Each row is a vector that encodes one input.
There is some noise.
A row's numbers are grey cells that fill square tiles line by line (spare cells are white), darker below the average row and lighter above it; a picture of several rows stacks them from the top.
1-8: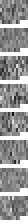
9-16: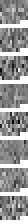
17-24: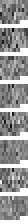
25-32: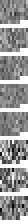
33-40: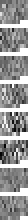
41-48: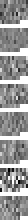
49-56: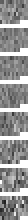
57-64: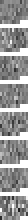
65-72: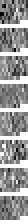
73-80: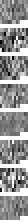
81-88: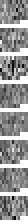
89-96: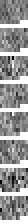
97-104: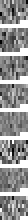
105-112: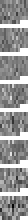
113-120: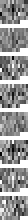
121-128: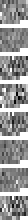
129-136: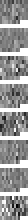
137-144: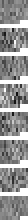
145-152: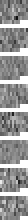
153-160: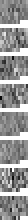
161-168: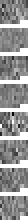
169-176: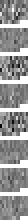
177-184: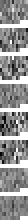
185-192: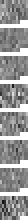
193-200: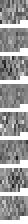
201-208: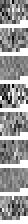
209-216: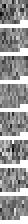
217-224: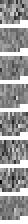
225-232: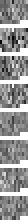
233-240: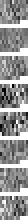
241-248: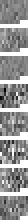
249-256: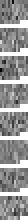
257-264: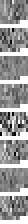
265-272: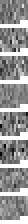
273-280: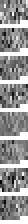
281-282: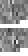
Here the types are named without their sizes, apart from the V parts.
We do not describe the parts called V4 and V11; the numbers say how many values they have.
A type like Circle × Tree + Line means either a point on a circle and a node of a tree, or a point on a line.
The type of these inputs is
(Circle + Unit) × Label × Label × V4 × V11.
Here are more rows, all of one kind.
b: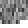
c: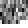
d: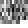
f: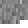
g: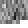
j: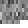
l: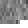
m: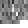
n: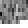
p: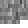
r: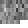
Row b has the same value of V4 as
c, f, g and l.
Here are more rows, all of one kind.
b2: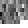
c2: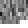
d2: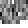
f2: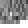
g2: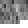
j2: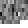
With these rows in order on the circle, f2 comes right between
c2 and g2.
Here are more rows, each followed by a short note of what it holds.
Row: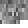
two labels, a value of V4 and a value of V11
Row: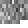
two labels, a value of V4 and a value of V11
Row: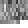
a point on a circle, two labels, a value of V4 and a value of V11
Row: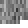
a point on a circle, two labels, a value of V4 and a value of V11
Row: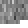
a point on a circle, two labels, a value of V4 and a value of V11
